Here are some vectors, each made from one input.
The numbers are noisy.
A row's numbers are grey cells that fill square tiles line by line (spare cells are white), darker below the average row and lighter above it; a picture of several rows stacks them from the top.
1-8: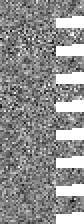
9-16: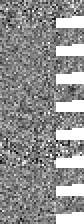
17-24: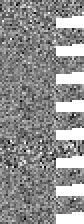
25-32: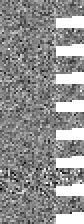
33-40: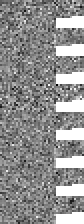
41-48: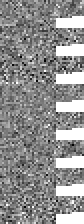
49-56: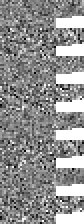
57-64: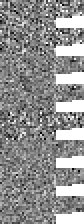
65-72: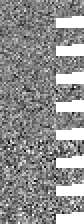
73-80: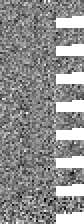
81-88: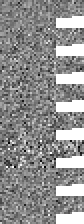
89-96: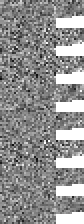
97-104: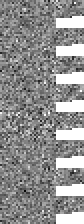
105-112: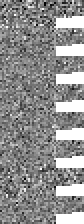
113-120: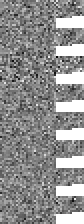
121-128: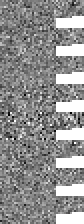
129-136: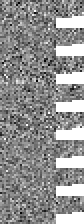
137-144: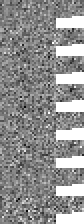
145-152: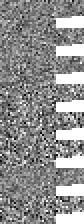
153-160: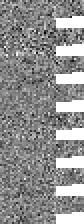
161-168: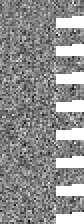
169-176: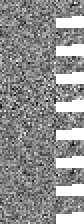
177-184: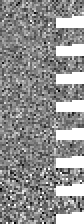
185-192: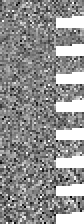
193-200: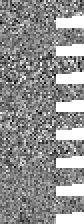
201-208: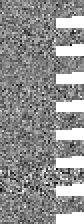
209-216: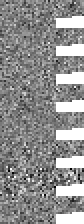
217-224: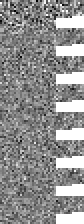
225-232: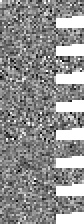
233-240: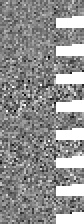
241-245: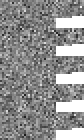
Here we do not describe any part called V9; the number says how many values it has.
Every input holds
either a node of a 13-node tree, or a true/false value and a value of V9.
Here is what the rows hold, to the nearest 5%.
About 60% of them hold a node of a 13-node tree. The rest hold a true/false value and a value of V9.
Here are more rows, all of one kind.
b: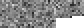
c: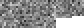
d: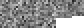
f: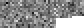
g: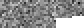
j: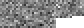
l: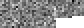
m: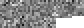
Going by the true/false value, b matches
f and j.
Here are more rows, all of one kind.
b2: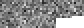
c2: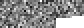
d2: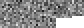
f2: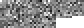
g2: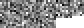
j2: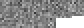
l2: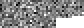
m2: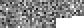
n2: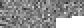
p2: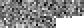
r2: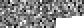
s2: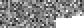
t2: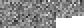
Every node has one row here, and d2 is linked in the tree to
j2 and p2.
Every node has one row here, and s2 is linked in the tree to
g2 and t2.
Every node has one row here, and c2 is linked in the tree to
b2 and r2.
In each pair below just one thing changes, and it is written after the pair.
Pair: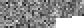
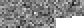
the value of V9
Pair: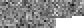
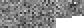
the value of V9
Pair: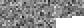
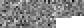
the value of V9
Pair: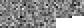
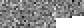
the true/false value
